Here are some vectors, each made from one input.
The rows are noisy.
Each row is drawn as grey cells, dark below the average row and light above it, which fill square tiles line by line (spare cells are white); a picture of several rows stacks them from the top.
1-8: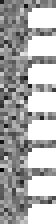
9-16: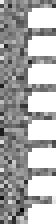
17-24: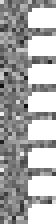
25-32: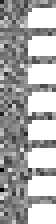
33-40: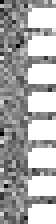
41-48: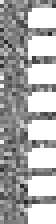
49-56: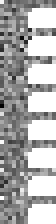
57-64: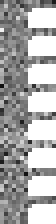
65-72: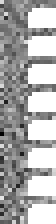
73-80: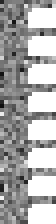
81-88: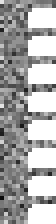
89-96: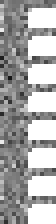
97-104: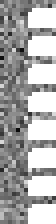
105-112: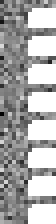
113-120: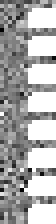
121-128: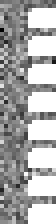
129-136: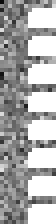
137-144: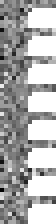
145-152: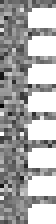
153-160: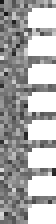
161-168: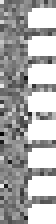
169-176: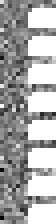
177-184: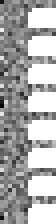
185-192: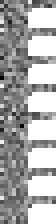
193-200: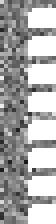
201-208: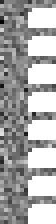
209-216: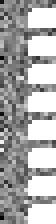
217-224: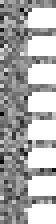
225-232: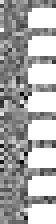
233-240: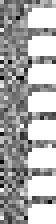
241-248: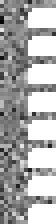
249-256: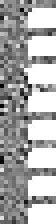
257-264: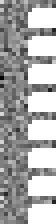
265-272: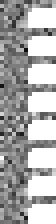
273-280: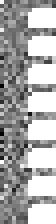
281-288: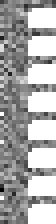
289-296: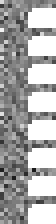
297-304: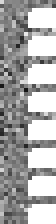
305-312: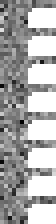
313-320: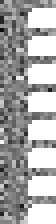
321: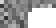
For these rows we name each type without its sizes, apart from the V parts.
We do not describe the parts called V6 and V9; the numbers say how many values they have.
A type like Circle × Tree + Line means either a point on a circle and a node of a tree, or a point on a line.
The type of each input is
(Circle + Unit) × (Label × V9 + V6).
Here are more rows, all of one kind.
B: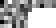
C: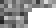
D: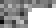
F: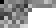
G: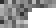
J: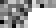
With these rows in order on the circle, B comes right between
F and J.
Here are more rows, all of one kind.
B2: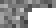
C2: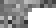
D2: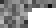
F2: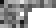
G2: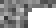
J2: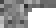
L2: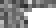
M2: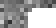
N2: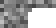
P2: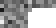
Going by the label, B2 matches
C2, M2, N2 and P2.
